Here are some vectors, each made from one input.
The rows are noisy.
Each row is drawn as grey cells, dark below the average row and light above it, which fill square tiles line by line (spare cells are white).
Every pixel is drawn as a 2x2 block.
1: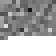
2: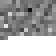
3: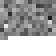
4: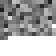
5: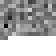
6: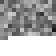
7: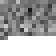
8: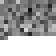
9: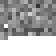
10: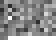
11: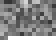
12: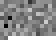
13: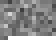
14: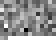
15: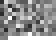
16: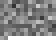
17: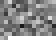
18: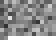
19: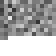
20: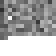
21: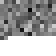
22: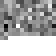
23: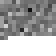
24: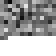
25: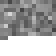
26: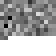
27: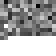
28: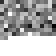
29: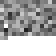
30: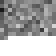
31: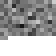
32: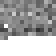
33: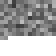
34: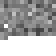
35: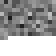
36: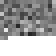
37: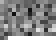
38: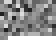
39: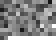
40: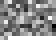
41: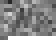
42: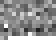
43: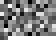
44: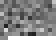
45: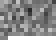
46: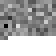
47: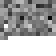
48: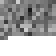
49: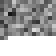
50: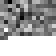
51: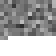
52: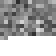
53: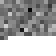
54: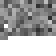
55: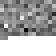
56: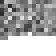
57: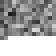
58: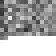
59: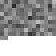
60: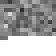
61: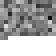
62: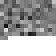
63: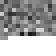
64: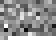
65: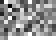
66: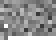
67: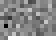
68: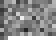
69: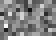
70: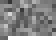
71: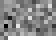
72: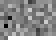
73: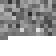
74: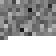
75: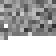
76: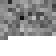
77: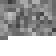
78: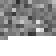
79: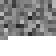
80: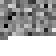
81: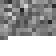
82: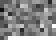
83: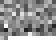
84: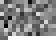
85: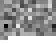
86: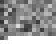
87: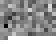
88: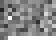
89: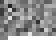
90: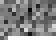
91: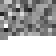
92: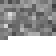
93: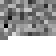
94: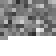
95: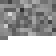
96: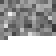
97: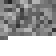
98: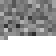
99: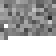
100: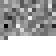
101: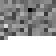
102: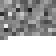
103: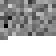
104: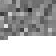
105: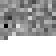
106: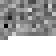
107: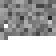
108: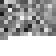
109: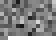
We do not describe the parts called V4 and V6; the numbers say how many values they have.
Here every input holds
a point on a 5-point line and a value of V6, together with either a point on a 5-point line, or a value of V4.
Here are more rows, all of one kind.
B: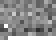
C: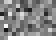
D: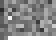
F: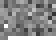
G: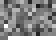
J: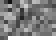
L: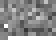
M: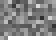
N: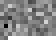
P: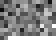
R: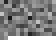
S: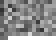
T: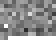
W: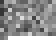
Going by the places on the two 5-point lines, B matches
D, J, M and N.
